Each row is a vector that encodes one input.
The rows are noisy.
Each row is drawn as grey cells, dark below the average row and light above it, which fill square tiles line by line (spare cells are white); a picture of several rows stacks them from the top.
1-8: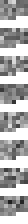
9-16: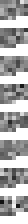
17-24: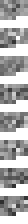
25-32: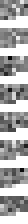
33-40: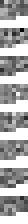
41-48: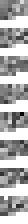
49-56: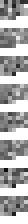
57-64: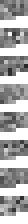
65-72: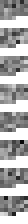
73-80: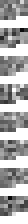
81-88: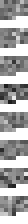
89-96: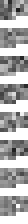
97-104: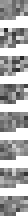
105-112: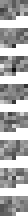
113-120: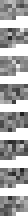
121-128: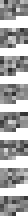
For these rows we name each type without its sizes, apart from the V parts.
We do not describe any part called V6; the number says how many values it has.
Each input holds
a node of a tree, together with either a point on a circle and a true/false value, or a value of V6.
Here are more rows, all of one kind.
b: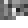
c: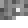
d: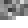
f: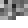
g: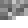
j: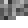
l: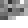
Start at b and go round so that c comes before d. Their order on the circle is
b, c, j, l, g, d, f.
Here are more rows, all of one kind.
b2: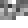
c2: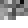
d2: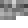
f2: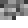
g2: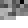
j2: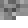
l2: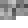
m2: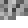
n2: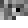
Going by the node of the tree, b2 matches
d2, l2 and m2.
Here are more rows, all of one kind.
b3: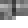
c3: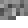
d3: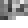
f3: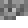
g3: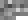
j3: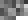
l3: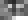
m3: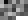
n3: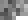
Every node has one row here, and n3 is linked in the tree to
c3.
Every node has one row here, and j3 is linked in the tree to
f3.
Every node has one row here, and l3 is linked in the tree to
b3.
